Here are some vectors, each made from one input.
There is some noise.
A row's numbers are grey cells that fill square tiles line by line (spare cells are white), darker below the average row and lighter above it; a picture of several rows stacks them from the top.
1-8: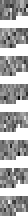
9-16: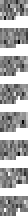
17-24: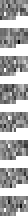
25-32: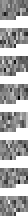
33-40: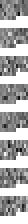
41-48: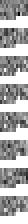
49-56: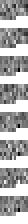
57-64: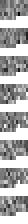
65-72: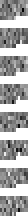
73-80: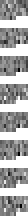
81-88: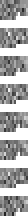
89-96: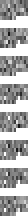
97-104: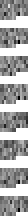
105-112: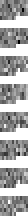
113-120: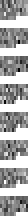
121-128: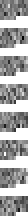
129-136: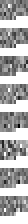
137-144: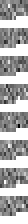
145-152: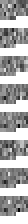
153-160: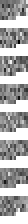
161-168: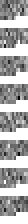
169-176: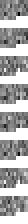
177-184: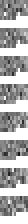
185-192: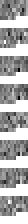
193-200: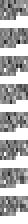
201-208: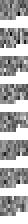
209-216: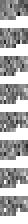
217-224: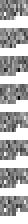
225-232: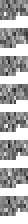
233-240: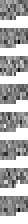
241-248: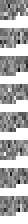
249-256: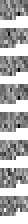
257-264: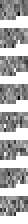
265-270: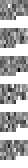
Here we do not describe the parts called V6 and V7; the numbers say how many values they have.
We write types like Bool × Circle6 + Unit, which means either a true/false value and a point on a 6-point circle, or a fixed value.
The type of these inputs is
(Bool × Bool × Bool + V7) × V6 + List2(Line8).
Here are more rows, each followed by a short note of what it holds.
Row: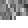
a value of V6 and a value of V7
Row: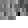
three true/false values and a value of V6
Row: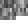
the empty list
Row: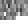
a list of two items
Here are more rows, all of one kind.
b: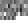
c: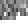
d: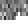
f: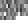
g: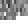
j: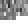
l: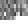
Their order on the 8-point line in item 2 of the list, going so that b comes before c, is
d, b, l, c, f, g, j.
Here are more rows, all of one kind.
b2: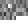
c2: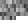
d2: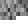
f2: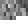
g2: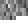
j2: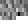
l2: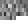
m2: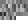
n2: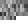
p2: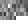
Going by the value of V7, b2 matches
f2, g2, l2 and m2.
